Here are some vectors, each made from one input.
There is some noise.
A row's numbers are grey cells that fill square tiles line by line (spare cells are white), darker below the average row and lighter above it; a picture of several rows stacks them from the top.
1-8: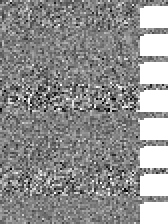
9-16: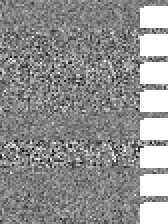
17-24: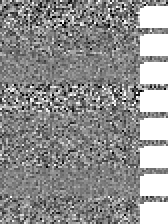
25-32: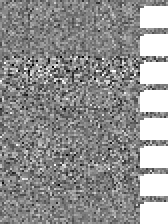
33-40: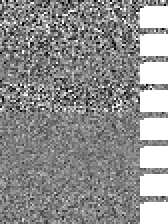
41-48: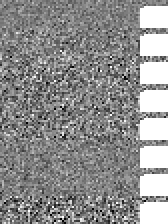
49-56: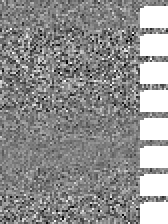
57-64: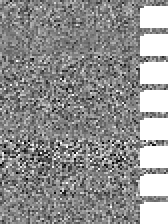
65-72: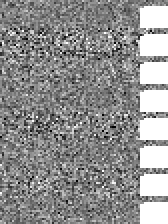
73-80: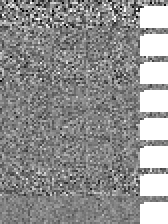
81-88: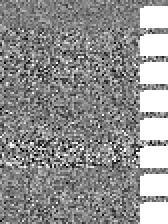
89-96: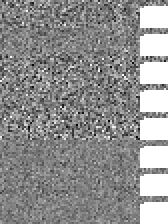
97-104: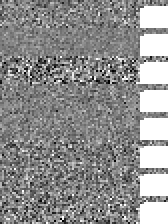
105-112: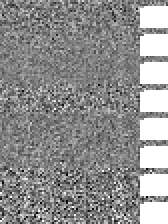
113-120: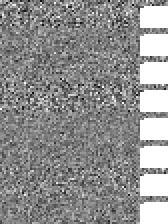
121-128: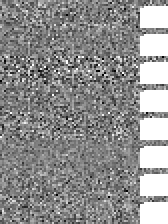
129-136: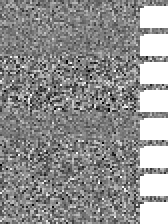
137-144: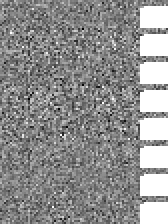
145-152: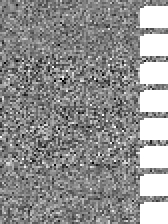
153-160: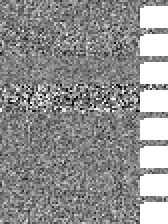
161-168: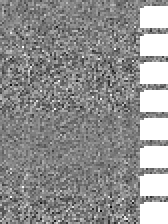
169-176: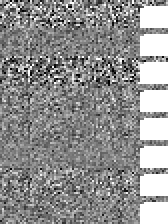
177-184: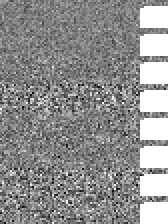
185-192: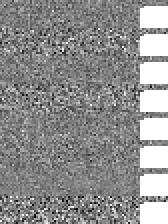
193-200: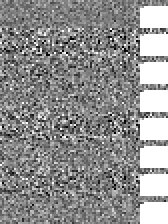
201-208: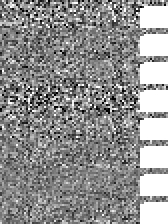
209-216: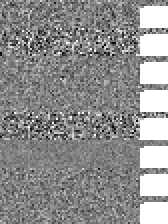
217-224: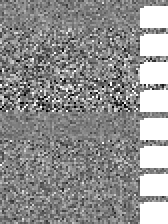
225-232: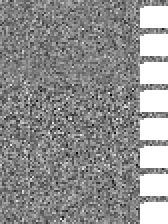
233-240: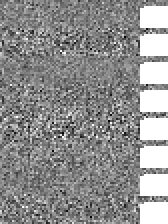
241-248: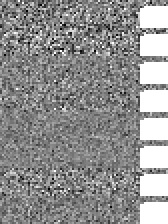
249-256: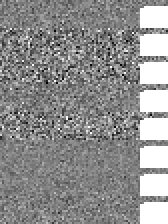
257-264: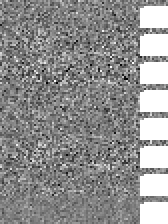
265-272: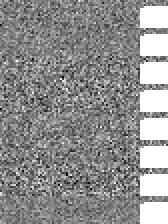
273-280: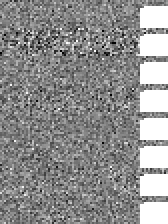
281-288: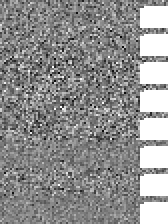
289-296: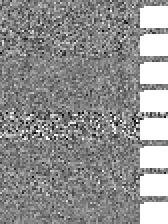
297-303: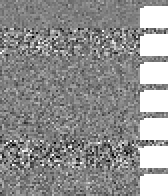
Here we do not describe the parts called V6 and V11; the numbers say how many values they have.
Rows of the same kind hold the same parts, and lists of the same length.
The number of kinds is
2.
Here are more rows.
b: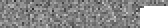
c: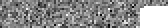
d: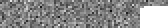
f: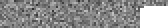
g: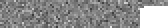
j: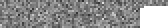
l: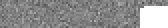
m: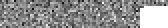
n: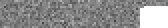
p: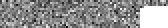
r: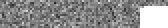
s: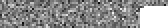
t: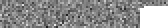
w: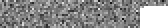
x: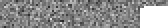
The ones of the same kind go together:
b, c, d, f, j, l, m, n, r, s, w, x
g, p, t

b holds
a point on a 9-point line, four true/false values and a value of V6.
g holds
a point on a 9-point line and a value of V11.
